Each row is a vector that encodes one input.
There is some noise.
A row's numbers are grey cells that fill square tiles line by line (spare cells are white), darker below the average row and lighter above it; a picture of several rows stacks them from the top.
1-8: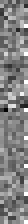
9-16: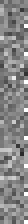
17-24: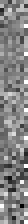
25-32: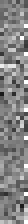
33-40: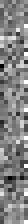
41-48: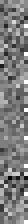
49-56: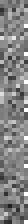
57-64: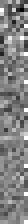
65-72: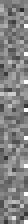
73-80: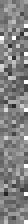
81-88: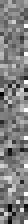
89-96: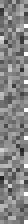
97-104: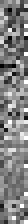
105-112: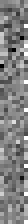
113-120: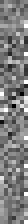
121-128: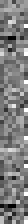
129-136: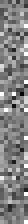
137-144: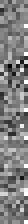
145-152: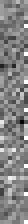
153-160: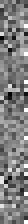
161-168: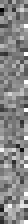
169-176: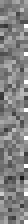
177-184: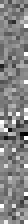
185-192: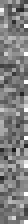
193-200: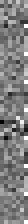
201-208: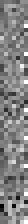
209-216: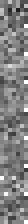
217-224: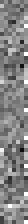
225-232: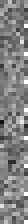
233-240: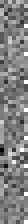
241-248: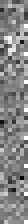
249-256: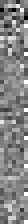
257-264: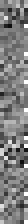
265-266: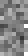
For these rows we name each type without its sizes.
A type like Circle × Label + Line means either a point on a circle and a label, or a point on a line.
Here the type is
Line.
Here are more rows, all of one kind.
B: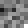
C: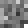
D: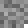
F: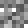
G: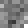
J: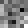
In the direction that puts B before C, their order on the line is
B, C, G, J, D, F.
